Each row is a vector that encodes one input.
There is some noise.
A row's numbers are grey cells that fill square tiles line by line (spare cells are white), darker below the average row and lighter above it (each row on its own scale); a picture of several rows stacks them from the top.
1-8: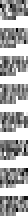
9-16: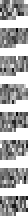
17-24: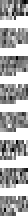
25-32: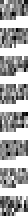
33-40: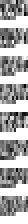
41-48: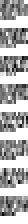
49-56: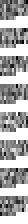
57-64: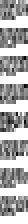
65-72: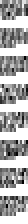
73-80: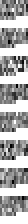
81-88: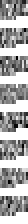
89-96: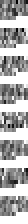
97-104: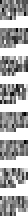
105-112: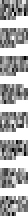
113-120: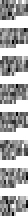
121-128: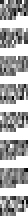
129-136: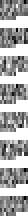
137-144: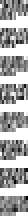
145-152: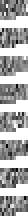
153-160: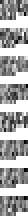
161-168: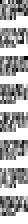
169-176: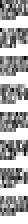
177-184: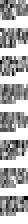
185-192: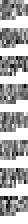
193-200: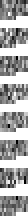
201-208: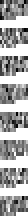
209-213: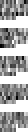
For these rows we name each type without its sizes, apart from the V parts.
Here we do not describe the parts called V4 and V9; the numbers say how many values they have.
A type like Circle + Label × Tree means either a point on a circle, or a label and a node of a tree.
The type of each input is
Bool × (Circle + Unit) × V4 × V9.
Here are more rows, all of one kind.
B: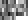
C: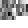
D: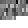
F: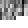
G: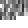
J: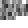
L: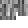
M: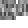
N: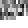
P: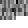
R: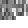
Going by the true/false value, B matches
F, G, L and M.
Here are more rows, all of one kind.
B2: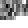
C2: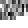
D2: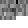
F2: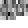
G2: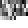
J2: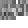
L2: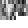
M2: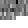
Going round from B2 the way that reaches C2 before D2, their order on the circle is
B2, J2, C2, G2, L2, D2, F2, M2.
